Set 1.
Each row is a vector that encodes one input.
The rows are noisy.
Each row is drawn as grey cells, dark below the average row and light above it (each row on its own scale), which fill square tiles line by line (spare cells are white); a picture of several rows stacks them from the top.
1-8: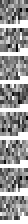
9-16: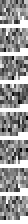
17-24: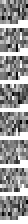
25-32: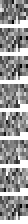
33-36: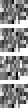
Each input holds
a point on an 8-point line.
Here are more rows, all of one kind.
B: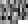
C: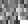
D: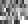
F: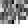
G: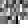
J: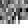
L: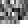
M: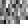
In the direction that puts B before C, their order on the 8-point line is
F, J, L, B, G, C, D, M.
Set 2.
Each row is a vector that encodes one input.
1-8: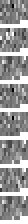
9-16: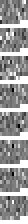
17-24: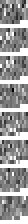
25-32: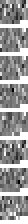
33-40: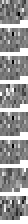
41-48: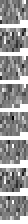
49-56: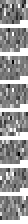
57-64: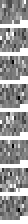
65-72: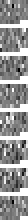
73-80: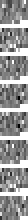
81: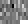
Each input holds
either a fixed value, or three true/false values.
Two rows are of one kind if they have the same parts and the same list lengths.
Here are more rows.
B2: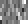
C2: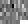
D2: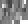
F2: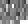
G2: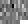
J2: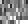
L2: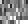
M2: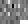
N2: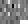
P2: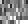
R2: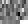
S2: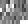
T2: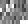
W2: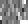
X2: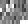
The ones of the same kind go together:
B2, C2, D2, F2, G2, M2, N2, R2, S2, T2, W2, X2
J2, L2, P2

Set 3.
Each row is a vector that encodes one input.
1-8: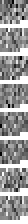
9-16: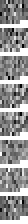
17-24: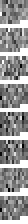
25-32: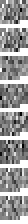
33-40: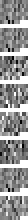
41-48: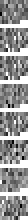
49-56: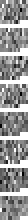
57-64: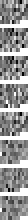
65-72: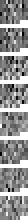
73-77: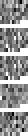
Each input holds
either a fixed value, or three true/false values.
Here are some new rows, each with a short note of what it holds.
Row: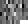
three true/false values
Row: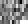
three true/false values
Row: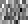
a fixed value
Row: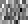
a fixed value
